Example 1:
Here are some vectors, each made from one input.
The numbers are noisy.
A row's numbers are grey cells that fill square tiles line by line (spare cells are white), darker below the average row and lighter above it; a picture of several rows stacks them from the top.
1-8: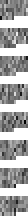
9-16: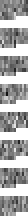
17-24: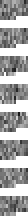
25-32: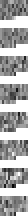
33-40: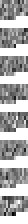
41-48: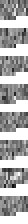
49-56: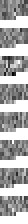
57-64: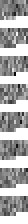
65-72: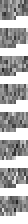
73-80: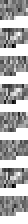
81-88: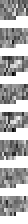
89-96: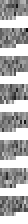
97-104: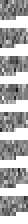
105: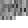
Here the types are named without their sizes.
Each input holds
a list of points on a line.
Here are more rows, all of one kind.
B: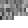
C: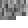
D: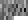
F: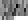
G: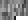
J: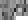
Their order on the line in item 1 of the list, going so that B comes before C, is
F, D, B, C, J, G.
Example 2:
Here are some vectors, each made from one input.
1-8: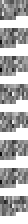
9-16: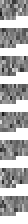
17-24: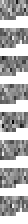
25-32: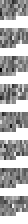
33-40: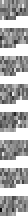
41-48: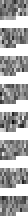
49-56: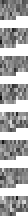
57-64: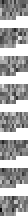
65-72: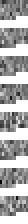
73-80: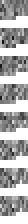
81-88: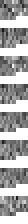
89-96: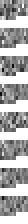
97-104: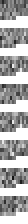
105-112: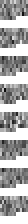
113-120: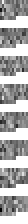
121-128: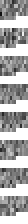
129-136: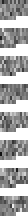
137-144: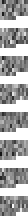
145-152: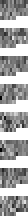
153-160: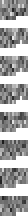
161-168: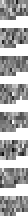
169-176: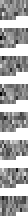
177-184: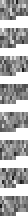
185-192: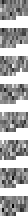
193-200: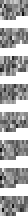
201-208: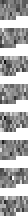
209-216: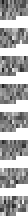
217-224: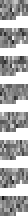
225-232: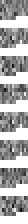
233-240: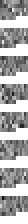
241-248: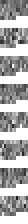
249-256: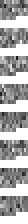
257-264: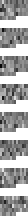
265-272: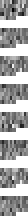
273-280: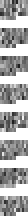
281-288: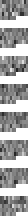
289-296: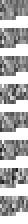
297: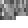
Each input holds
one of 4 labels, together with either a point on a 7-point line, or a point on a 10-point line.
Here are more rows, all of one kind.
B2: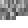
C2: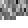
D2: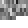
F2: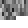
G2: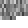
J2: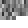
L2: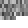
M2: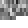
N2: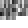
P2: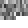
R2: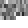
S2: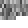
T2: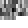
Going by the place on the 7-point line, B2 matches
J2, N2 and S2.
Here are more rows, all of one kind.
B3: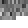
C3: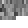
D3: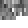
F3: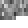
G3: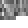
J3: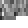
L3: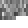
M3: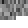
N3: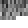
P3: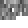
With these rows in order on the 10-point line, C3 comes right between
B3 and N3.
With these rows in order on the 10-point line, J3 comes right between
F3 and G3.
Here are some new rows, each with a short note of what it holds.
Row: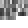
one of 4 labels and a point on a 7-point line
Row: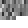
one of 4 labels and a point on a 7-point line
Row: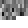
one of 4 labels and a point on a 7-point line
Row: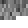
one of 4 labels and a point on a 10-point line
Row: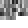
one of 4 labels and a point on a 7-point line
